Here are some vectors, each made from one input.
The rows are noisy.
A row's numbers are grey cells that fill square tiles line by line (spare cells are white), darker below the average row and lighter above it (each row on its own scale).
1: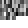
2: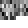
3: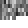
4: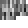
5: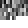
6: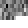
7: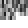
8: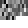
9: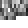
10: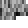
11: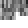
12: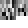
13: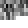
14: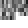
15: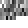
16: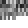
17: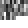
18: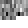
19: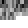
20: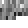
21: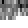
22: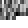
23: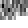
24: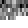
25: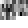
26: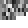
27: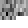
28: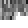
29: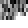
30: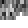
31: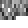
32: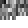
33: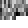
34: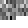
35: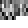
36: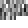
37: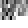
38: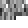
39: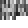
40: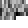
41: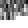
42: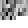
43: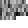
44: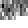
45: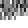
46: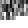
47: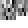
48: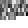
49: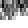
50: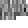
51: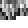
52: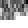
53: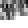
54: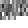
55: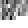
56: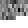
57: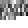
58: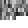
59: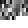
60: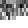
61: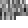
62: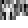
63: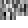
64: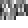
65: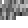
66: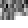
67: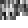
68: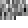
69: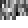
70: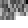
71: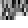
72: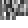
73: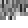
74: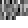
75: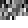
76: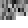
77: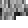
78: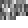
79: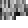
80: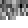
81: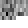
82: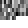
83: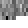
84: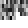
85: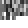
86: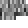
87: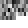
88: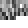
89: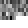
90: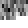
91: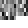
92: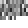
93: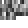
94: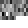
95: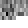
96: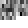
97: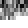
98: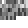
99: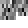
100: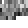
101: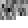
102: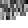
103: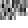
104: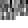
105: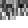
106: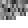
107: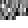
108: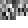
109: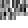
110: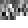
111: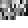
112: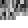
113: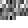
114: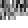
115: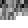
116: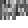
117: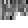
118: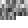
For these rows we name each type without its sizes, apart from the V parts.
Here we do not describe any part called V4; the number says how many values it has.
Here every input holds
a list of items, each a true/false value and a value of V4.
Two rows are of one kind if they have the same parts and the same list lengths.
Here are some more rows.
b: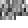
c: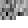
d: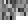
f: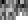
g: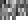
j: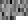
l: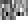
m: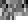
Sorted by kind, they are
b, f, g
c, l
d, j, m

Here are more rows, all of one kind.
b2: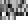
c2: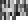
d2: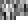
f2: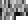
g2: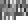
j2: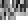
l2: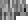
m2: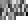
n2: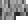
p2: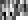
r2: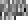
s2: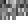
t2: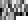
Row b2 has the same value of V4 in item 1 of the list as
l2, m2 and n2.
